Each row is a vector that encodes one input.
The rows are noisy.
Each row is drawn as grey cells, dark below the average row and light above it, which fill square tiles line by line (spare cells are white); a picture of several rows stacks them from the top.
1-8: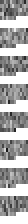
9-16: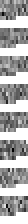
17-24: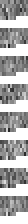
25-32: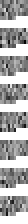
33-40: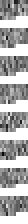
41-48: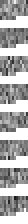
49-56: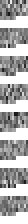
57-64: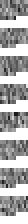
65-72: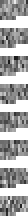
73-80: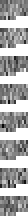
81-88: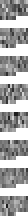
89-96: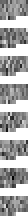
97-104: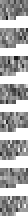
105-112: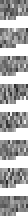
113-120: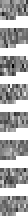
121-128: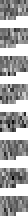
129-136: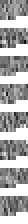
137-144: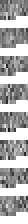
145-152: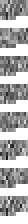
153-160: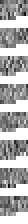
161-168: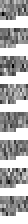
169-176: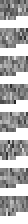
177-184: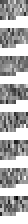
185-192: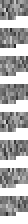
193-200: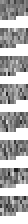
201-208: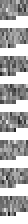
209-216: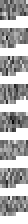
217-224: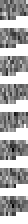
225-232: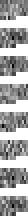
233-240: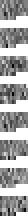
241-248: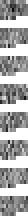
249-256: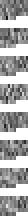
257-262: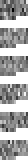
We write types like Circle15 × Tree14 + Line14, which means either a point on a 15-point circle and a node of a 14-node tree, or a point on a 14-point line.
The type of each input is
Line6 × Tree16.
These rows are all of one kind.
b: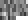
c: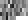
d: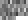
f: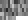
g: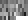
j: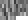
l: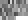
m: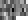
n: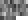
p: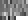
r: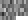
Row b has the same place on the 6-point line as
d, l, m and p.
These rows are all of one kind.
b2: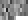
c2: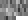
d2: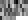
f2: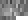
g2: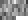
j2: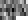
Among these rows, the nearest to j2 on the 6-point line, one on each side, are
b2 and d2.
